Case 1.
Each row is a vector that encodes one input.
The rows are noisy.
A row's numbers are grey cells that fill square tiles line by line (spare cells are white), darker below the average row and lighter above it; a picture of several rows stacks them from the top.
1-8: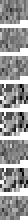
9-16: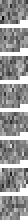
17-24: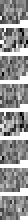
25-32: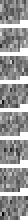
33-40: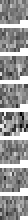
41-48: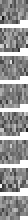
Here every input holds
a list of up to two points on a 5-point line.
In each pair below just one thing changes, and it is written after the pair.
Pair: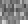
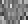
the place on the 5-point line in item 2 of the list
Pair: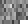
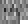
the place on the 5-point line in item 2 of the list
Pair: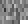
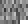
the place on the 5-point line in item 2 of the list
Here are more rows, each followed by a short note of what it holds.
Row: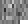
a list of two items
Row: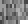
a list of one item
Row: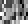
the empty list
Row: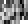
the empty list
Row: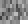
a list of two items
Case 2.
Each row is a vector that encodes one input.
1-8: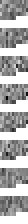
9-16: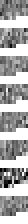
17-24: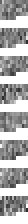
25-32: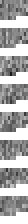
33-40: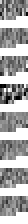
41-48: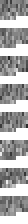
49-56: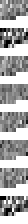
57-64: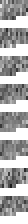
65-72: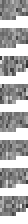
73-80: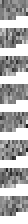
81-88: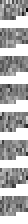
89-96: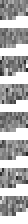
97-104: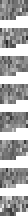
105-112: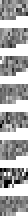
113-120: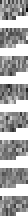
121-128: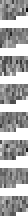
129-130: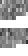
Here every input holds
either a fixed value, or one of 12 labels and a true/false value.
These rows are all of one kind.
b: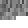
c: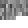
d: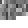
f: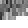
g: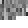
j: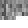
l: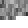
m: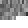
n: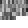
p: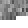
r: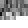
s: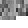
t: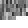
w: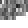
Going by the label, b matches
m, p and s.
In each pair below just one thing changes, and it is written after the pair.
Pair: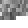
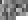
the label
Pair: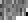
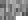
the label
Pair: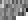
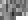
the label
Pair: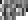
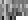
the label
